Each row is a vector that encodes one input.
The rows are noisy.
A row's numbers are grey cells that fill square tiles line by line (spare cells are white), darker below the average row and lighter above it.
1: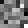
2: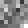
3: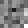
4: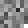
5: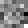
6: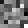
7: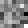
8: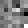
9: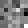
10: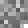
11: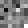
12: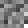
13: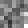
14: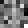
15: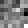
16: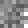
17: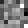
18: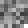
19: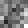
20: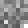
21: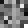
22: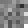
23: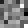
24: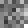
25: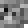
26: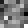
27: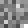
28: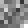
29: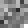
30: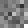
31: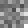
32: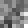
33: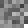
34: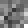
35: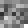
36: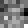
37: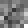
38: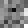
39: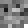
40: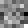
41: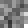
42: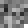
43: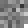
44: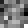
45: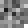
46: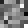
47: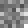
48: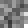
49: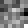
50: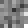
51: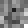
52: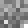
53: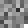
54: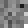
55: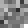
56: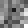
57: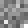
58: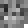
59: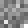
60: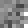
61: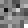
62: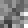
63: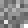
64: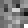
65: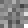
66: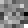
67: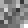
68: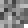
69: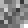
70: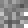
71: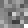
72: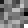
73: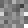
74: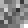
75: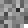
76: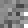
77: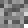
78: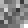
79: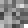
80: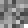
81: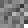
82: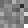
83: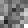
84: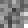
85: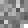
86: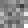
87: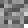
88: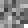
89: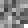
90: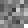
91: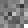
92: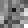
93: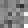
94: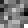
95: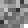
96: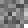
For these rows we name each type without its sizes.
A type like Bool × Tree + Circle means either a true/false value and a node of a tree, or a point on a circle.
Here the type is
(Bool × Bool × Bool + Unit) × Tree + Line × Line.
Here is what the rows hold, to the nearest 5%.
About 35% of them hold a point on each of two lines. The rest hold a node of a tree, together with either a fixed value, or three true/false values.
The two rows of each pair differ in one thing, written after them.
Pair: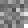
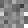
the node of the tree
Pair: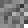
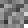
one of the three true/false values
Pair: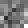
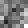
one of the three true/false values
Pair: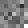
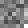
one of the three true/false values
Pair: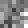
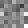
the node of the tree
